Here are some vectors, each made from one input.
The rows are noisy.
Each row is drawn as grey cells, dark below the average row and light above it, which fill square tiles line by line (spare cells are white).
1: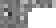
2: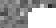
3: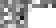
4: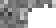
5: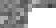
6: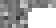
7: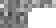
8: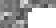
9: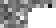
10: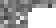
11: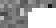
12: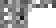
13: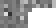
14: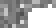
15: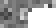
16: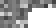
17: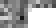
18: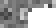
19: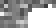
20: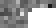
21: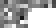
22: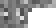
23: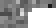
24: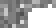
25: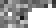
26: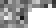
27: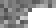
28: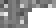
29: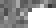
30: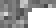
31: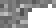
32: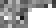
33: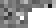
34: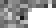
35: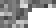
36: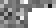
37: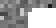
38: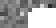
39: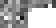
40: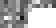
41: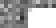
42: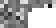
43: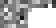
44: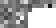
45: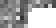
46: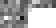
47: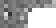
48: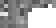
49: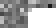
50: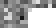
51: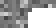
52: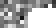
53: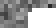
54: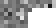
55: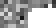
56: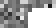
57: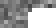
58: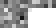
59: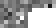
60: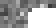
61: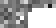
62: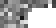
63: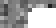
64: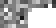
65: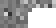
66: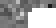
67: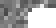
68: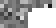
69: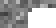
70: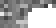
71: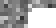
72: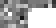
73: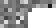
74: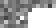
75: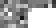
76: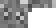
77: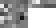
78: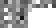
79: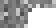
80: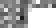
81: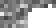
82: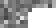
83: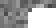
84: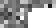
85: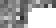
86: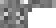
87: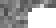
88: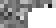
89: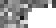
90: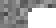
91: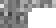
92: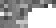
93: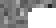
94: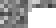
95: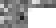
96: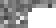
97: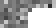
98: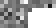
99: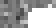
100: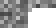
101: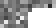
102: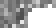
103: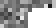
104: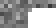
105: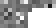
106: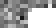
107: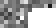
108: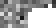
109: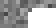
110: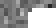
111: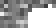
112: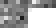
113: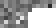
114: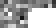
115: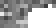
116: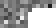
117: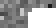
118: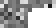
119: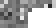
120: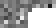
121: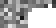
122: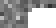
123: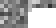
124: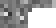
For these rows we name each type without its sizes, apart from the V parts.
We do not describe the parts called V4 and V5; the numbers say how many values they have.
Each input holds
a point on a line, a true/false value, a value of V4 and a value of V5.
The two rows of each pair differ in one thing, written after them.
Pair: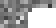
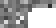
the value of V4
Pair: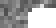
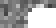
the value of V4
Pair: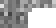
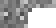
the value of V5
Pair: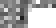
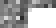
the value of V5
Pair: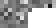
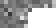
the value of V5
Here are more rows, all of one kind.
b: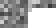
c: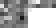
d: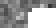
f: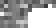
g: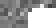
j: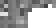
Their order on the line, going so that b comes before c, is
g, d, b, c, j, f.
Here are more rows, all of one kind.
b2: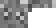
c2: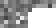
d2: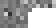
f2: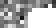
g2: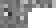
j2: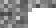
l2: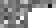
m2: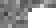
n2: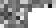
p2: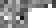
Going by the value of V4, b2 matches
c2, j2, m2 and p2.
